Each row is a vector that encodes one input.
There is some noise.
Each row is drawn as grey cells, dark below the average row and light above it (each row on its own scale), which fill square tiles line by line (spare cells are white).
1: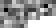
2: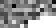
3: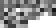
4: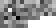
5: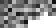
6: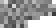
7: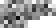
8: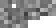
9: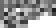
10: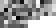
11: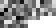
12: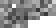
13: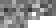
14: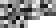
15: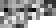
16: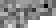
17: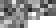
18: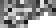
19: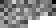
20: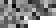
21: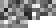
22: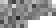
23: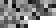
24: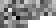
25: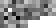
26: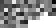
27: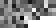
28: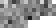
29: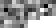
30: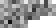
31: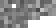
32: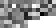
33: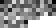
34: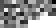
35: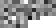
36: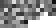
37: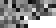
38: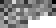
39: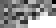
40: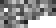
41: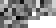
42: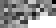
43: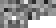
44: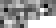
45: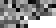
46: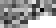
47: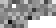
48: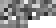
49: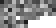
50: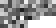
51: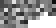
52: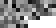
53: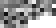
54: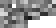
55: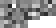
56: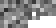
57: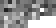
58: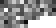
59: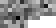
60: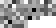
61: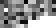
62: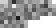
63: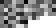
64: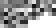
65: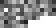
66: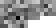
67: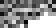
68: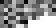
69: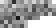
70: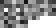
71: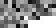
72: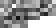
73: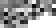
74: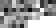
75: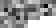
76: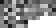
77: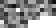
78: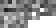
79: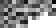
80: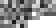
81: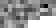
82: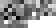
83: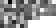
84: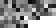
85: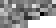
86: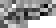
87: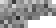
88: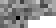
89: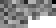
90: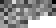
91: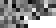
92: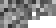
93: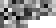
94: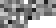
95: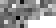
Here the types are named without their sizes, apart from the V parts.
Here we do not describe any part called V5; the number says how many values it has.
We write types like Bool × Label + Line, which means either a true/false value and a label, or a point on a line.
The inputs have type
List(Bool × V5).
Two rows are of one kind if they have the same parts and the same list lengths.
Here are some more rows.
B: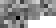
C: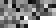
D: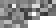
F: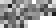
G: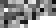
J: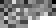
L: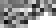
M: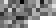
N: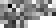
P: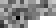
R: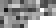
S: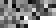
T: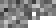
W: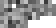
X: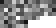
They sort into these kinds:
B, D, F, M, N, P, R, T, W
C, S
G, J, L, X

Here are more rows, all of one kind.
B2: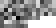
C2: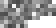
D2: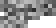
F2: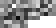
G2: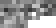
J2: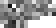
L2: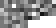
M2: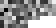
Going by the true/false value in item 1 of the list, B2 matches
F2 and M2.
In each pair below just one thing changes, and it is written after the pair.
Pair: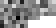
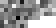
the value of V5 in item 2 of the list
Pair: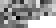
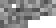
the value of V5 in item 1 of the list
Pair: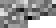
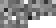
the value of V5 in item 1 of the list
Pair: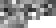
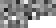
the value of V5 in item 1 of the list
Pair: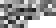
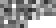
the true/false value in item 2 of the list
